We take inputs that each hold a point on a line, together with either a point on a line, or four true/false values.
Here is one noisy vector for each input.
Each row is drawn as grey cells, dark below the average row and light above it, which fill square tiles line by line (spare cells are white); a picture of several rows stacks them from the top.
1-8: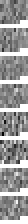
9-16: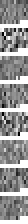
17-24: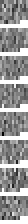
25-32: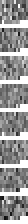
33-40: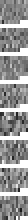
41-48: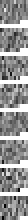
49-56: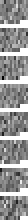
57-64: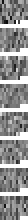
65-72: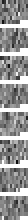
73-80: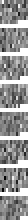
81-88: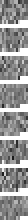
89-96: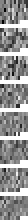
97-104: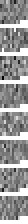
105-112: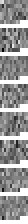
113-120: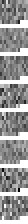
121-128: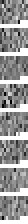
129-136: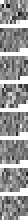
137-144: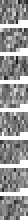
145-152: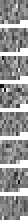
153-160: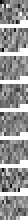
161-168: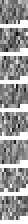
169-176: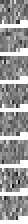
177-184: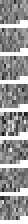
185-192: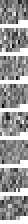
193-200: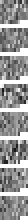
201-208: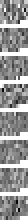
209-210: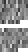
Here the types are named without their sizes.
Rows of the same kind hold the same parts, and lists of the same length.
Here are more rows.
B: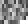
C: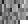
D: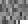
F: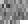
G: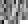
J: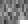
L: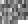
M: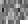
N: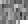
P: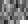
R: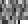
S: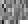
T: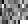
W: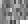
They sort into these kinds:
B, C, D, F, G, M, N, R, S, T, W
J, L, P

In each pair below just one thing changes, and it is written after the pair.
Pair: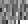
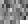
the place on the line
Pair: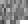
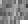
the place on the line
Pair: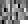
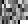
the place on the line
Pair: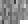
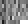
the place on the line
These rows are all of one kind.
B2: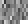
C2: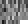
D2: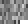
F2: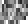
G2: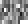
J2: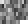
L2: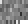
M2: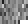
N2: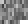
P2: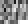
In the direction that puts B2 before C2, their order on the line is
B2, P2, N2, J2, F2, G2, C2, M2, L2, D2.
